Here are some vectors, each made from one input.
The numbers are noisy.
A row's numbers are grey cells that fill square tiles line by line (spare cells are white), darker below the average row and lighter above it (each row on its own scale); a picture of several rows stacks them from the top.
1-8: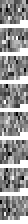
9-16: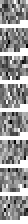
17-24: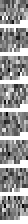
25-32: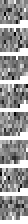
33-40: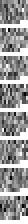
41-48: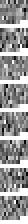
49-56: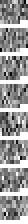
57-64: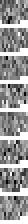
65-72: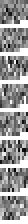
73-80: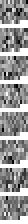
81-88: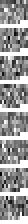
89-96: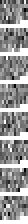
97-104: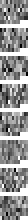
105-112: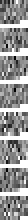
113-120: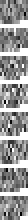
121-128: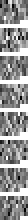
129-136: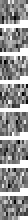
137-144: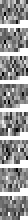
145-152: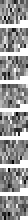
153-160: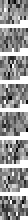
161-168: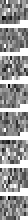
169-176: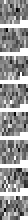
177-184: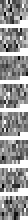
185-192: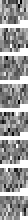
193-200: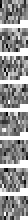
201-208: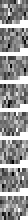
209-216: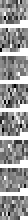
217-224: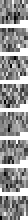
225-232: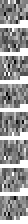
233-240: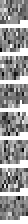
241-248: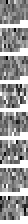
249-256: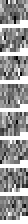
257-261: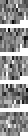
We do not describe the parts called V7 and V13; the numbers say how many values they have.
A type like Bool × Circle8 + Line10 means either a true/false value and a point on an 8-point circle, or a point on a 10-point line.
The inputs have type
(Label4 × V7 + V13) × Label12.
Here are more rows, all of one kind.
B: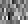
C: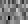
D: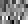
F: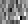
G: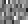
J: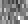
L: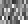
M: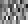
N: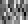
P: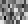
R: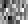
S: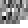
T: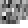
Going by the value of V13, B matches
D, M and P.
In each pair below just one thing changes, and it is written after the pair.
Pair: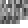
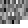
the label
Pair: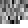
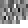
the label
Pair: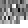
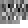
the value of V13
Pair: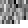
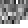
the label
